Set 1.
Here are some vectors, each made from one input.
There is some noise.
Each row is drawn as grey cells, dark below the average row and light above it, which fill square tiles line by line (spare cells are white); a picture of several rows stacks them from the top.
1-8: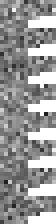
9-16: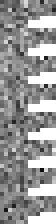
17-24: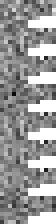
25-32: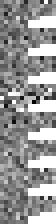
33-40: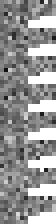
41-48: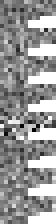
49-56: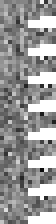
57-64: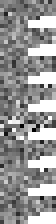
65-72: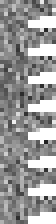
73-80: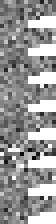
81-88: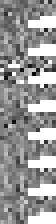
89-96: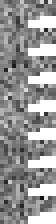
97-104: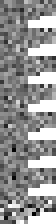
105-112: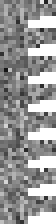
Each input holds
a list of up to two points on an 11-point line.
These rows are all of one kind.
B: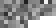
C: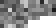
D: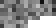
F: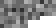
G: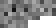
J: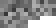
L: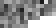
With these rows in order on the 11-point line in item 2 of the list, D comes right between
C and L.
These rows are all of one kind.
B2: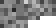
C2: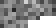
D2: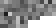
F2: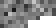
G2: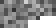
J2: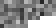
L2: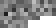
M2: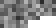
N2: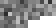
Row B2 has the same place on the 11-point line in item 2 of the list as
C2 and G2.
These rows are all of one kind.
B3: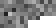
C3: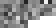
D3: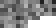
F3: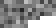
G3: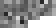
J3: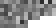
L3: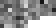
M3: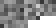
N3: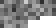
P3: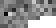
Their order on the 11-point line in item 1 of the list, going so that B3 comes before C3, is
L3, D3, N3, P3, M3, B3, F3, J3, G3, C3.
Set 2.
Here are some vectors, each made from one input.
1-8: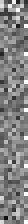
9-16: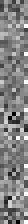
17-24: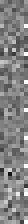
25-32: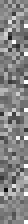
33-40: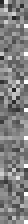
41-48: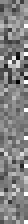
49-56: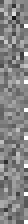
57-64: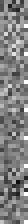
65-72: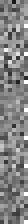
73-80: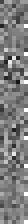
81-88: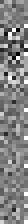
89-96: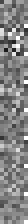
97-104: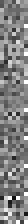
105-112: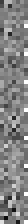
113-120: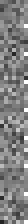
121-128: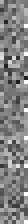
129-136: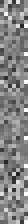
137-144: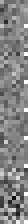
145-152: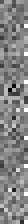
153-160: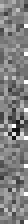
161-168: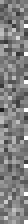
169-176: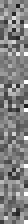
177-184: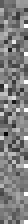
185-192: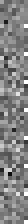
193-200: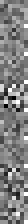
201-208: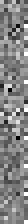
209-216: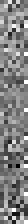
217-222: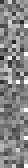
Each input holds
either a point on a 4-point line and a point on a 5-point line, or a node of a 13-node tree.
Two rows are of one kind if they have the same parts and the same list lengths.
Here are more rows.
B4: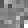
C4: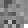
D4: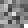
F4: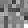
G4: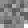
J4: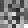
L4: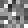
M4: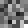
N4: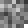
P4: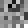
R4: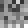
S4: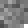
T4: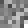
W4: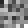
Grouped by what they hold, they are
B4, C4, D4, L4, N4, S4, T4, W4
F4, G4, J4, M4, P4, R4

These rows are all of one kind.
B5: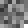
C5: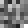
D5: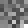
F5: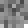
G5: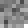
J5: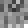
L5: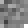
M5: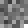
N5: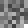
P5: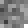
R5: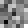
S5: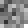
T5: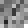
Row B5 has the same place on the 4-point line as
P5 and S5.
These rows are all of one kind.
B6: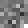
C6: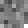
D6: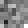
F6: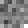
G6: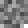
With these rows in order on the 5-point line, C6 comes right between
D6 and F6.
